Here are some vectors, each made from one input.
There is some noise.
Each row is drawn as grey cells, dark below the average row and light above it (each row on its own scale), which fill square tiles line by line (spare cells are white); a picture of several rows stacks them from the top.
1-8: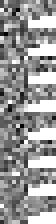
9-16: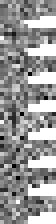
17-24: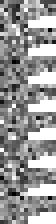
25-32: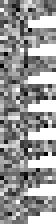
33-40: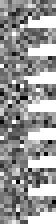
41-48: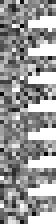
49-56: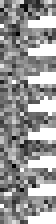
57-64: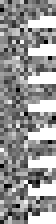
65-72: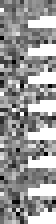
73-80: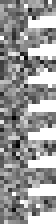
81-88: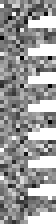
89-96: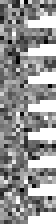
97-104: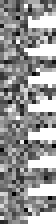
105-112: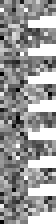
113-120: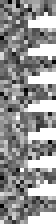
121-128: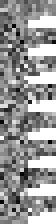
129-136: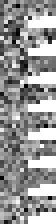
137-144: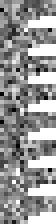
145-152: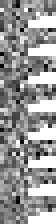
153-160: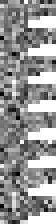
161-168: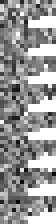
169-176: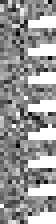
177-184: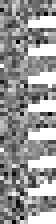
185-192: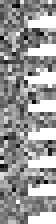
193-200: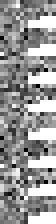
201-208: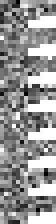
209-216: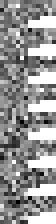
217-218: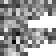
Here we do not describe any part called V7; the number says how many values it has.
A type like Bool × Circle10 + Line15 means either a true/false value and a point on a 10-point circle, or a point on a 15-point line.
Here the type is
(Bool × Bool × Bool + V7) × Label12.
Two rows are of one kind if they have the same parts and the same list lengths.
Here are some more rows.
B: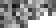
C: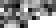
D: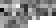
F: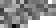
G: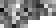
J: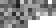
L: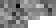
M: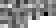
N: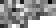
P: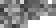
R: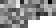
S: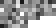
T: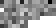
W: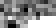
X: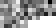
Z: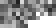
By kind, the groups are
B, D, G, N, P, R, S, T, X, Z
C, F, J, L, M, W

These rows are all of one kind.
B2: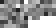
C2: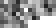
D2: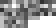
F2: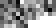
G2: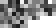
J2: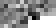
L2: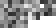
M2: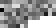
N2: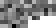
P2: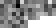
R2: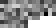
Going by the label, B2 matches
D2, F2, M2 and R2.
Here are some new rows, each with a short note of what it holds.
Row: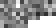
one of 12 labels and three true/false values
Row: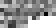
one of 12 labels and a value of V7
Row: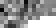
one of 12 labels and three true/false values
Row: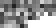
one of 12 labels and three true/false values
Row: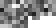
one of 12 labels and a value of V7
